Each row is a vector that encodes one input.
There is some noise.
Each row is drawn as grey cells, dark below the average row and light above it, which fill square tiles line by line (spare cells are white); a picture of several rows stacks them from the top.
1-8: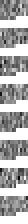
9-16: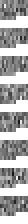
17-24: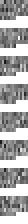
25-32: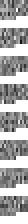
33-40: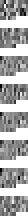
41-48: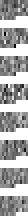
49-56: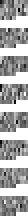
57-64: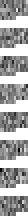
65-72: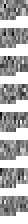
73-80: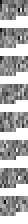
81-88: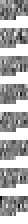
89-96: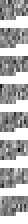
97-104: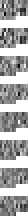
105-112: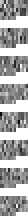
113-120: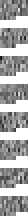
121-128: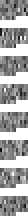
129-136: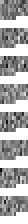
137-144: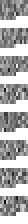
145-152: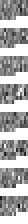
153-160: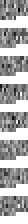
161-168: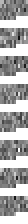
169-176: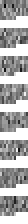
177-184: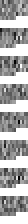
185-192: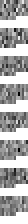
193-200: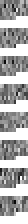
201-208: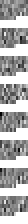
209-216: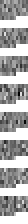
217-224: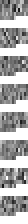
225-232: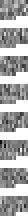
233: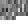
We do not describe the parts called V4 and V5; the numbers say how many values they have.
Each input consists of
a node of a 7-node tree and a value of V5, together with either one of 9 labels and a true/false value, or a value of V4.
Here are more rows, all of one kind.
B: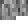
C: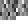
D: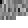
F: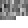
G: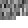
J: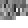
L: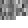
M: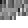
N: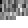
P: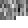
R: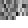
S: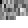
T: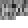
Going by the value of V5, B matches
C and P.
